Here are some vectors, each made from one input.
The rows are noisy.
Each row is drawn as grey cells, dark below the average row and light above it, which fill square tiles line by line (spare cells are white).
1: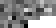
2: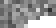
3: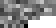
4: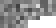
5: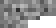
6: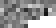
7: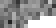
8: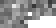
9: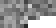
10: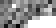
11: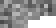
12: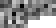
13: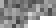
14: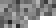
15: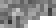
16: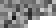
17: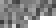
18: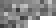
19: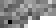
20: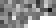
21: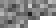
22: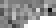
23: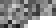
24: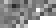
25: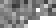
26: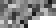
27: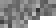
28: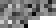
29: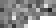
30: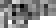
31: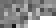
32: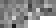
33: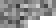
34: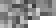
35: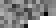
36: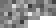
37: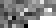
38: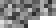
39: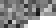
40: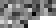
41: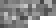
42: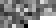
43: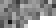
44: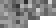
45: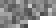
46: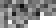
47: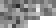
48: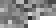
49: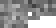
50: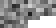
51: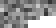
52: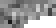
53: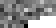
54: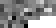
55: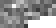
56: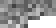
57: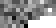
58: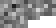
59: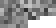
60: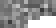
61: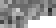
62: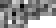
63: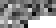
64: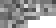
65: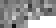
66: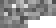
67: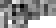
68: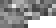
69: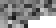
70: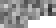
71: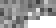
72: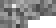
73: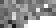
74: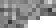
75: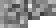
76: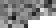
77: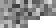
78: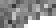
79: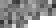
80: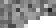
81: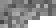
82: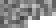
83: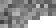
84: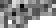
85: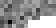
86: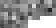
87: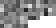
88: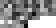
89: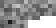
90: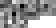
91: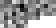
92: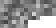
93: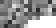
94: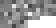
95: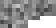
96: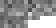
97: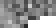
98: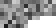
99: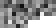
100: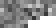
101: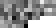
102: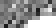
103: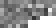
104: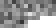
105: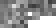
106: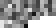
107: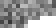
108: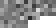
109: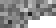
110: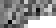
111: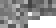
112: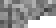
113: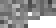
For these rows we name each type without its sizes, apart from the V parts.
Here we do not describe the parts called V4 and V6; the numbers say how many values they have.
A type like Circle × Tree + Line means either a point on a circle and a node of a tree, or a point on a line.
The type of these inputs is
(Bool × Bool × Bool + V4) × Circle × V6.
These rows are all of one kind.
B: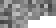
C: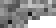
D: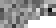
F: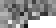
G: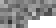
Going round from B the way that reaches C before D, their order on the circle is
B, G, C, F, D.
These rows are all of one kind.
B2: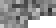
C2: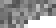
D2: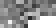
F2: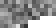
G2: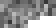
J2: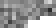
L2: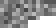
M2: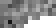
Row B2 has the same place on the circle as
D2 and F2.
